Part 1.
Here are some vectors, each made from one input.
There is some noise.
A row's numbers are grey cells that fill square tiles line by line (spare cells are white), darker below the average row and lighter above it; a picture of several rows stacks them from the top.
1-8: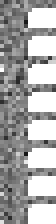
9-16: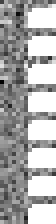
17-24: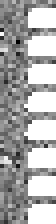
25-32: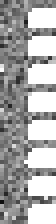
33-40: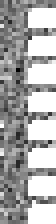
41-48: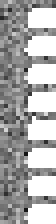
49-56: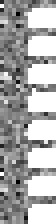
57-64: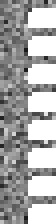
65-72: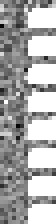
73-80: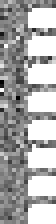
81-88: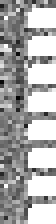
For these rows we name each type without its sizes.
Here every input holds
either a point on a line, or a node of a tree.
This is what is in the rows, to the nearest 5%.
About 35% of them hold a point on a line. The rest hold a node of a tree.
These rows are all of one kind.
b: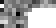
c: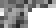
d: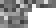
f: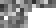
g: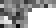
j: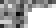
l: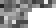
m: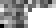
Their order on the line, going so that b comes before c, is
g, b, j, m, c, l, d, f.
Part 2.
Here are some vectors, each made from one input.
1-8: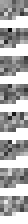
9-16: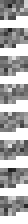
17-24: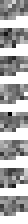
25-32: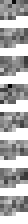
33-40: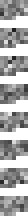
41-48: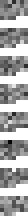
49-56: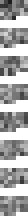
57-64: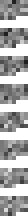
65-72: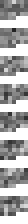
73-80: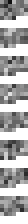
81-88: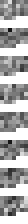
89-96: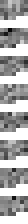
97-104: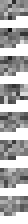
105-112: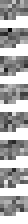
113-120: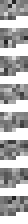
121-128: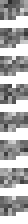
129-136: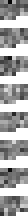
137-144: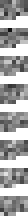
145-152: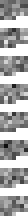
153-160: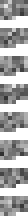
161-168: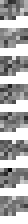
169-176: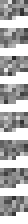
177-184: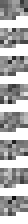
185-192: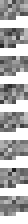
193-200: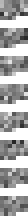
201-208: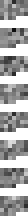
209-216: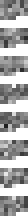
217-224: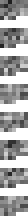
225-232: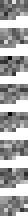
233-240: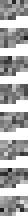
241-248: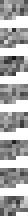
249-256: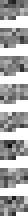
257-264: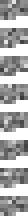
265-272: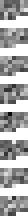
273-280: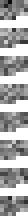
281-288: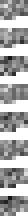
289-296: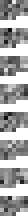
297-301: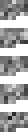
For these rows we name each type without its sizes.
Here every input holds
a point on each of two circles.
